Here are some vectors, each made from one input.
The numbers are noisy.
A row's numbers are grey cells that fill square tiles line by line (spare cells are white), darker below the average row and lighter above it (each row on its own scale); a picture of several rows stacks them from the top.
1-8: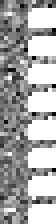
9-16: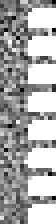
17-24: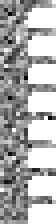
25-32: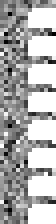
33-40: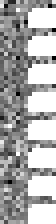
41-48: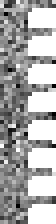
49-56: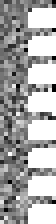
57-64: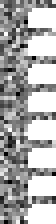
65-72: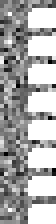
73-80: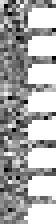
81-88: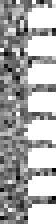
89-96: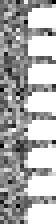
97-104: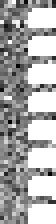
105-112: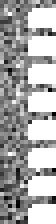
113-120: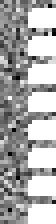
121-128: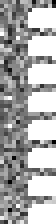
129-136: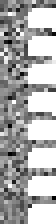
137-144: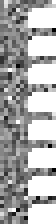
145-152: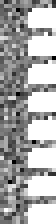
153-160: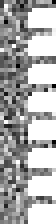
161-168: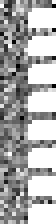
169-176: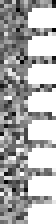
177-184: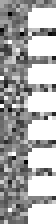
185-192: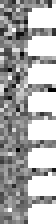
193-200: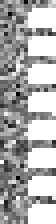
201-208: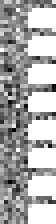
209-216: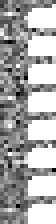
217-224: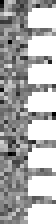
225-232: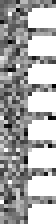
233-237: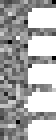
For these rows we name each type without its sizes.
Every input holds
a point on each of two circles and four true/false values.
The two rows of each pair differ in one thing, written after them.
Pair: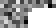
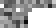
the place on one of the two circles
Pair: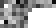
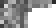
one of the four true/false values
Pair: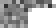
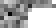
one of the four true/false values
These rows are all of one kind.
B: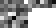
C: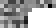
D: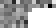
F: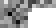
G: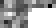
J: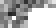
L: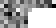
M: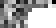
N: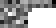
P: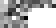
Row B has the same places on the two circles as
C, D, F and G.
